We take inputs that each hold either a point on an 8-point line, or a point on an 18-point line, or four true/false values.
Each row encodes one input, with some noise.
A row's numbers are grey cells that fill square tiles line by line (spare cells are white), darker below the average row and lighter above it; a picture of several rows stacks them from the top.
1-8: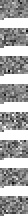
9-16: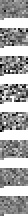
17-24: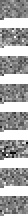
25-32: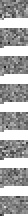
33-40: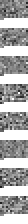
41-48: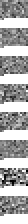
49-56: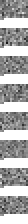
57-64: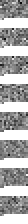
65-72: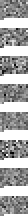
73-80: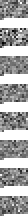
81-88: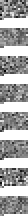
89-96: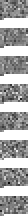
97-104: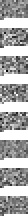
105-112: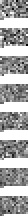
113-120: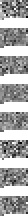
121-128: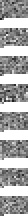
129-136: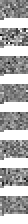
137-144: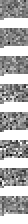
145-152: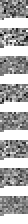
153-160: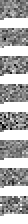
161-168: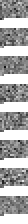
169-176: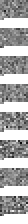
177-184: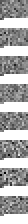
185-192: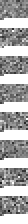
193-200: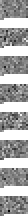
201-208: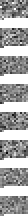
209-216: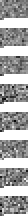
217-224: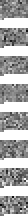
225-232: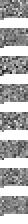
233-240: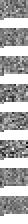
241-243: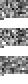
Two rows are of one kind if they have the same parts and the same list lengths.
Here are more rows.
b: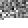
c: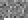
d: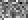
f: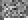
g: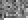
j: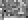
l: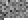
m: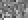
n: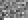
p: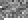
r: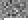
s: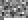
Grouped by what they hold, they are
b, g, m, r
c, d, f, l
j, n, p, s

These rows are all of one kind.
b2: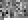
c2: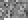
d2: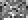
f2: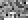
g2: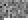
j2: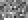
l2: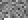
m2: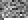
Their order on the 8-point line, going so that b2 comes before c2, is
b2, l2, m2, c2, g2, j2, d2, f2.
